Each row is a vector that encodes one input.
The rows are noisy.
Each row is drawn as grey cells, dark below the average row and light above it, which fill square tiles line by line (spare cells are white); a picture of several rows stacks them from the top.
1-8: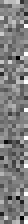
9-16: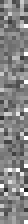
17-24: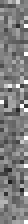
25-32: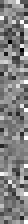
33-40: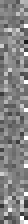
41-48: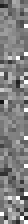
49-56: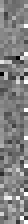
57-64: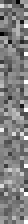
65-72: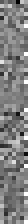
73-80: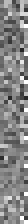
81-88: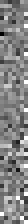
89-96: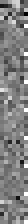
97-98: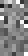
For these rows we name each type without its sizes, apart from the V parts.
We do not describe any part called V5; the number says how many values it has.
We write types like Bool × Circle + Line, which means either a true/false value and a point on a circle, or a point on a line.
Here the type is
(Bool × Bool × Bool + Line) × V5.
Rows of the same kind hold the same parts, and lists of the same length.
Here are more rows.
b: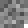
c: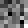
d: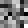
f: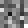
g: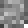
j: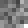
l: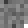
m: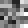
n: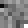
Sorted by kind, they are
b, c, d, g, l
f, j, m, n

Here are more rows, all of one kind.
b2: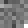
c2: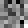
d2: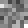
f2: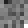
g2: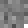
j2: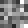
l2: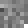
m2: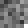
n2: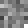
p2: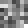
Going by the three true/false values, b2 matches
j2, m2 and p2.
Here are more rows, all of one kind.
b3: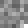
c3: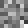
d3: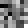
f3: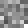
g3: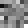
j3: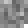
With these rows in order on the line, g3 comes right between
b3 and j3.
